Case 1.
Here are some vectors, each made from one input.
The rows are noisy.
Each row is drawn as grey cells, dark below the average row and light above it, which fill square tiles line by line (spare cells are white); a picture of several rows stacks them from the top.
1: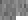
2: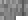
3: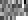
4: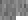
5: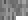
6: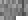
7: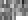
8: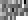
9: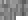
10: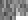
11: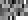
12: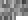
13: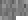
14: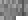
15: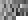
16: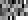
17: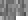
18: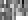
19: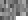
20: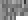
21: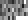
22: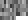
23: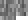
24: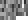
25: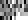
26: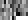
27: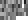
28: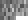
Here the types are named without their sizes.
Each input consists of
a point on a line.
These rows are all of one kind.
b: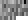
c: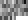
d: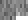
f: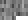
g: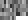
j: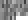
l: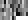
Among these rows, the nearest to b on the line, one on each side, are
c and j.
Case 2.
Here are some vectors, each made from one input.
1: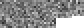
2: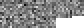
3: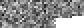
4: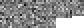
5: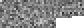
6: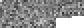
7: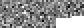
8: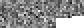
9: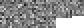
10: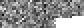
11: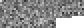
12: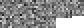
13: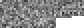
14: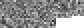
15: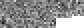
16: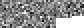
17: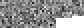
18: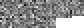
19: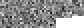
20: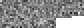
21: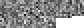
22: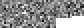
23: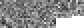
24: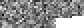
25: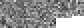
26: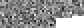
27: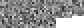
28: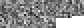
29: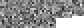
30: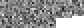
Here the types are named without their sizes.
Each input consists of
a node of a tree.
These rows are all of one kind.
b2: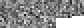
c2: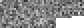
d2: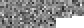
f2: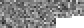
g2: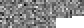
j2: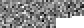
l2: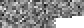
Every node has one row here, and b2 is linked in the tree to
c2 and j2.
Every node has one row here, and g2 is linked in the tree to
c2 and l2.
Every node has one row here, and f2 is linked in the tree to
c2 and d2.
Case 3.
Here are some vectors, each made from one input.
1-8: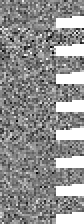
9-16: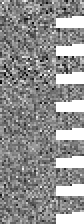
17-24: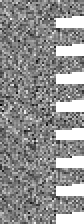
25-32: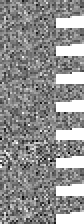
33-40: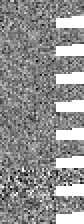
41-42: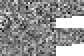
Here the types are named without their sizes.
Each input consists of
a point on a circle.
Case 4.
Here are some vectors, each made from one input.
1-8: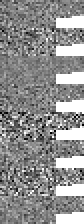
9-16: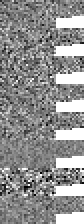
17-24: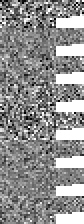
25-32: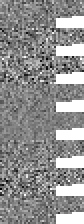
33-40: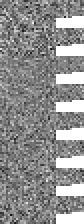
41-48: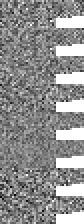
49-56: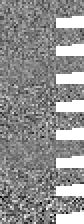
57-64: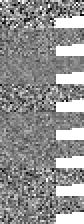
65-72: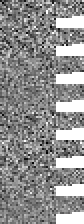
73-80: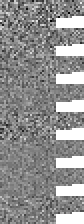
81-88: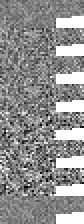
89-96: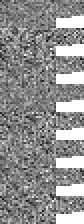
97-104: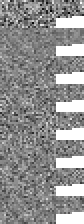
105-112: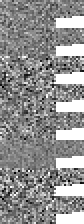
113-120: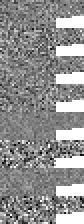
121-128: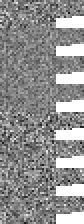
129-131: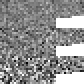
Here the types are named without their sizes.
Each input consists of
a point on a line.
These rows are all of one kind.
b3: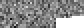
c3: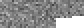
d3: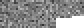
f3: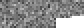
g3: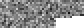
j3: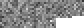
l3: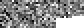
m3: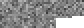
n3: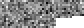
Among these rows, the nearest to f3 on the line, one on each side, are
b3 and d3.
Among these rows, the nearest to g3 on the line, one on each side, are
c3 and n3.
